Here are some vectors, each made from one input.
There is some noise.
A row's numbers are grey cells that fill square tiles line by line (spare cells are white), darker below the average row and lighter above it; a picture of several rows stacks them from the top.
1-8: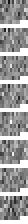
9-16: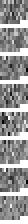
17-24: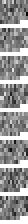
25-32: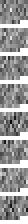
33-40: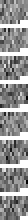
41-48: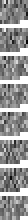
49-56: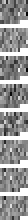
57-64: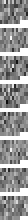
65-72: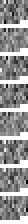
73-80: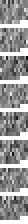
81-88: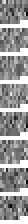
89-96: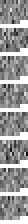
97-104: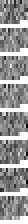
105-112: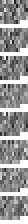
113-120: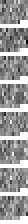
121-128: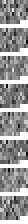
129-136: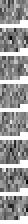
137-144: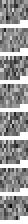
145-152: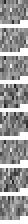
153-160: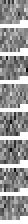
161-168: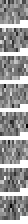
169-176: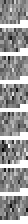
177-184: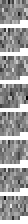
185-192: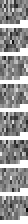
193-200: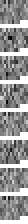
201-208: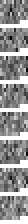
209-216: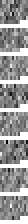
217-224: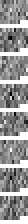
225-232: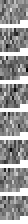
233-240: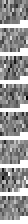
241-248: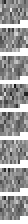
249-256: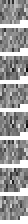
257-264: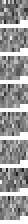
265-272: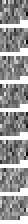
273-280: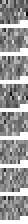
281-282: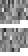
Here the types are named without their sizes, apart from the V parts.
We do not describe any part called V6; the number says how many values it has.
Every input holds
either a point on a circle, a true/false value and a value of V6, or a list of points on a line.
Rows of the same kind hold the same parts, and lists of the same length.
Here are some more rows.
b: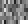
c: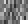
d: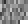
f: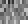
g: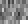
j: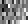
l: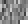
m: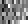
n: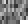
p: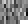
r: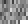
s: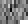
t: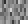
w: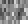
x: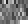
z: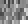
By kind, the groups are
b, c, n, p, s, x
d, l, r, t
f, g, w, z
j, m

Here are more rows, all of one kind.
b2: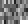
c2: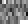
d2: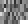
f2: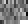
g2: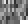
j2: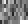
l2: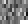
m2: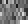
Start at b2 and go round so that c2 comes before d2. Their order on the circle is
b2, g2, c2, m2, j2, l2, d2, f2.
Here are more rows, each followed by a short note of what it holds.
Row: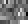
a point on a circle, a true/false value and a value of V6
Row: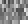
a list of two items
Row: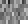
a list of two items
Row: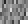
a list of one item
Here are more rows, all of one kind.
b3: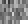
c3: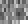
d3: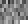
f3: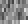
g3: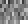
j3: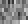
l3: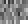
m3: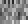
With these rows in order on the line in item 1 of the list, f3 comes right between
c3 and m3.
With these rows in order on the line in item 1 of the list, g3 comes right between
b3 and l3.
